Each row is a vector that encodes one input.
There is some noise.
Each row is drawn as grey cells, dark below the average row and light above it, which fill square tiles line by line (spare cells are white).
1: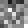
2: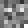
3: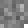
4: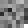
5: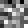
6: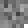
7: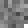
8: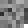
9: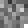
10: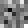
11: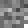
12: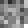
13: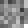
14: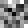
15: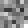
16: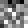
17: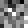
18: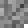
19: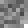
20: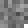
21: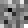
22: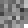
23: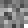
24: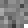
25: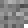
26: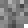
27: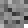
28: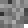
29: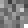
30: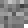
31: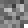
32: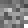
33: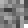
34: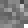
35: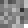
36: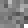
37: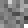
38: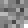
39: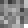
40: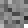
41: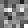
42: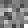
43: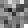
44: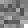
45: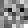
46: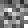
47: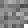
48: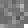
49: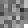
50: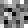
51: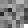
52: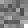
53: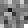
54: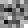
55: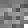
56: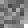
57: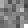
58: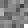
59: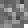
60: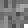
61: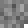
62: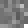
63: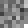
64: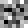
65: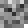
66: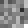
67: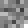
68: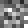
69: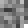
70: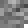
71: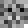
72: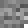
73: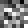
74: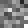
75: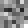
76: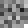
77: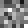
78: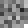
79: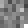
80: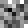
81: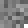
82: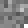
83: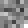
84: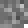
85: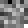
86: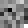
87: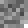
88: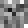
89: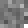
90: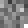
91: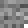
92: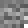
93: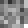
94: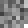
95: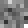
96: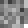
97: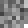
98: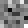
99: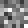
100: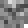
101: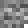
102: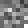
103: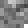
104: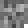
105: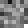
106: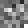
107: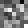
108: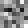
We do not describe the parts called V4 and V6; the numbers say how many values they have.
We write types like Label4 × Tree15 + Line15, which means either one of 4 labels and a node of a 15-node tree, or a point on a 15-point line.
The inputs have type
Bool × (Line5 + V4) + V6.
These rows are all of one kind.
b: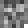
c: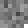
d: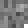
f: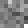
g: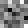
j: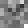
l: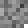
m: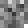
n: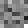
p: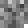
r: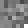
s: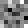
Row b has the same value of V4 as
d, g, m and p.
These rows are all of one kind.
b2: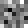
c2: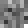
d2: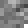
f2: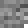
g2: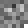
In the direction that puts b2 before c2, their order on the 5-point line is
g2, f2, b2, c2, d2.
